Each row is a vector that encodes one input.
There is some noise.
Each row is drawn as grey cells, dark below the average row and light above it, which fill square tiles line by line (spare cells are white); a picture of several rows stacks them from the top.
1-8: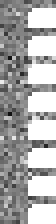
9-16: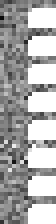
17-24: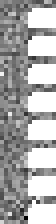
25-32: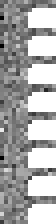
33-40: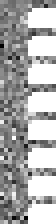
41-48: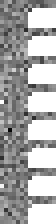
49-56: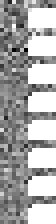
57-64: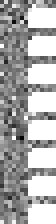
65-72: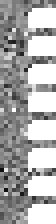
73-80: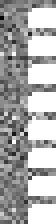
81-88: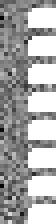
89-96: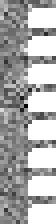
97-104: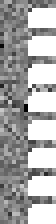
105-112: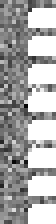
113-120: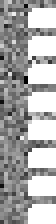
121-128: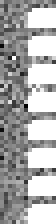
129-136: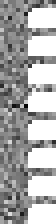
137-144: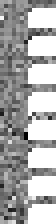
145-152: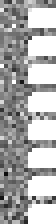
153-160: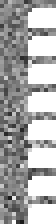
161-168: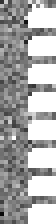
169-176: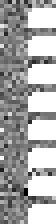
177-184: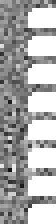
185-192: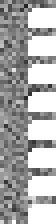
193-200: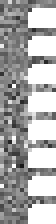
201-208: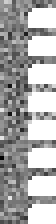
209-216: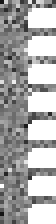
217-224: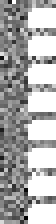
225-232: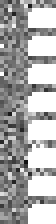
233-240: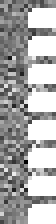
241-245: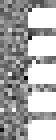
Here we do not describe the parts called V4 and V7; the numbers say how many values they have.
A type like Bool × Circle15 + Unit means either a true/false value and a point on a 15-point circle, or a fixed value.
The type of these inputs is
Circle10 + Label6 + (Tree10 + V4) × V7.
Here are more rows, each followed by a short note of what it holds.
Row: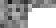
a value of V4 and a value of V7
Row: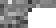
a node of a 10-node tree and a value of V7
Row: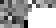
one of 6 labels
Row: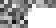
one of 6 labels
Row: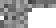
a node of a 10-node tree and a value of V7
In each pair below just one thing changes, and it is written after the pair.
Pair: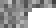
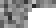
the value of V7
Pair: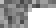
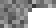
the value of V7
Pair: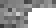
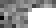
the value of V7
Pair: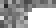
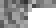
the value of V7
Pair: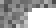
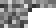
the value of V7
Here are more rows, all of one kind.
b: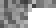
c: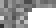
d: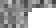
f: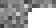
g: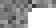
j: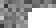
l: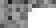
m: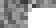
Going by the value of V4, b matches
d and m.
